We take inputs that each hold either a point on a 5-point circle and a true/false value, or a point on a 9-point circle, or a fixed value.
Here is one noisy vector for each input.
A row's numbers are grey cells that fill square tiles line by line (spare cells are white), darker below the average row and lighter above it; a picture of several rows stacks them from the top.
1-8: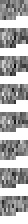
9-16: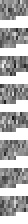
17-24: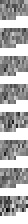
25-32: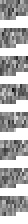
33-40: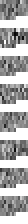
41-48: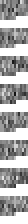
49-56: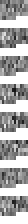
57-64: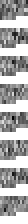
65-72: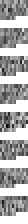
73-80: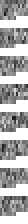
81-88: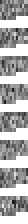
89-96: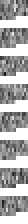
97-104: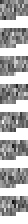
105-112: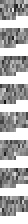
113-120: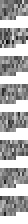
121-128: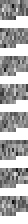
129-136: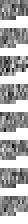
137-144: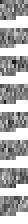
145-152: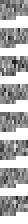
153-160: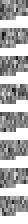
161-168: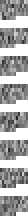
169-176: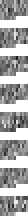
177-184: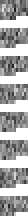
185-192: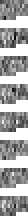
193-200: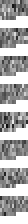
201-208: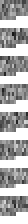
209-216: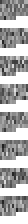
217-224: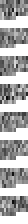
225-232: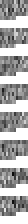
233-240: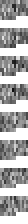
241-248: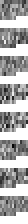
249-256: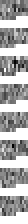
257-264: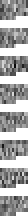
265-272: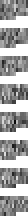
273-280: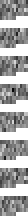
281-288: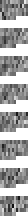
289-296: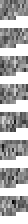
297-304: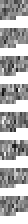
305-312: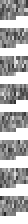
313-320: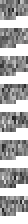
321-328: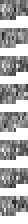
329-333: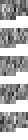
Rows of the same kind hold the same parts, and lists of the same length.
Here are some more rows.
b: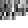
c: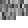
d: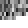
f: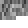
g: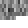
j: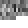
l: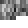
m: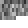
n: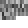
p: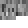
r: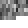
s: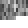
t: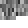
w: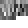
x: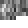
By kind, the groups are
b, d
c, j, l, n, w, x
f, g, m, p, r, s, t

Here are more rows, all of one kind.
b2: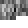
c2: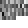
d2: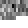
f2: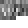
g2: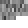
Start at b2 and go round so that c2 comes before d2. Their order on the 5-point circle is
b2, f2, c2, d2, g2.
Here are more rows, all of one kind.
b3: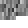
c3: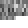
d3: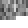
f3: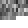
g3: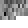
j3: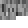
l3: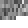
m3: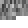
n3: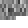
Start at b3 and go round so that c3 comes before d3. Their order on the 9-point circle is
b3, n3, c3, d3, f3, l3, g3, m3, j3.
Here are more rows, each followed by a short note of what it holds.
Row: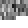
a point on a 5-point circle and a true/false value
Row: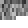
a point on a 9-point circle
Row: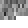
a point on a 9-point circle
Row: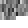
a point on a 9-point circle
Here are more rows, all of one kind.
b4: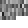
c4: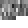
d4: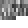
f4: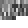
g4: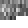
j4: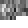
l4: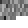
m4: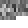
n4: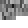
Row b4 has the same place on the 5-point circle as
c4, d4 and f4.
